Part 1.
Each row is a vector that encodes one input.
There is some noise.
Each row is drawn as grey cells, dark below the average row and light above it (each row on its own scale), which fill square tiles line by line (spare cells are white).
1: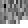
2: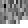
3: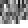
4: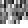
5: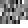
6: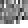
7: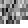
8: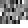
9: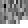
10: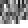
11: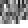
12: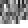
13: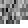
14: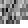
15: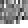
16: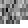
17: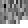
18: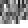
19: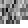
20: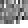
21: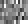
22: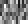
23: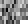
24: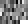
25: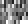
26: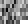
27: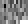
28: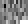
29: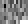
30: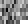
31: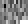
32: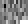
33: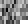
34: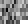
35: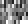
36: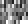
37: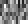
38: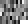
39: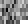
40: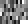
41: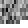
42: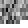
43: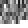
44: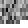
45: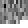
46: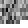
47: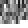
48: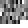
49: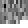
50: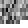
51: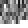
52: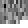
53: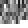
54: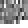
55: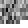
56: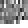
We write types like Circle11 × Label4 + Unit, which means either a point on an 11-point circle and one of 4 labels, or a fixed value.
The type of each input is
Line6.
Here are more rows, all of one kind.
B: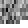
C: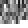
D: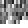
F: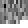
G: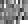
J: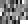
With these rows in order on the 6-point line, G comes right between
B and C.
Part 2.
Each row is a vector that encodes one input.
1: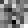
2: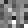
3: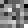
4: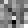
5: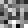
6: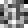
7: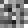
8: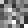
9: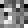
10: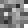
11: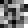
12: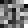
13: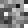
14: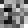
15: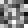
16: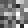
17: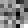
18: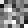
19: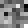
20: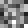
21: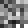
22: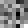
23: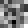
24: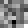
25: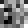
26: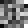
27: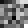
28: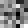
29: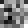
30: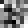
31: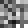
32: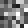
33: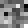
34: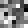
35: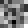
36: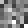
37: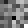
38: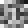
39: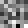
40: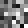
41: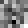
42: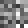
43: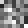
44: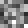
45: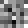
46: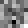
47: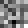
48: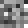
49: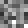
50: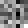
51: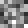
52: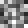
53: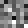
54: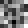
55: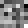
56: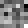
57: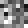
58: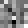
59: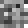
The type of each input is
Bool × Bool × Bool.
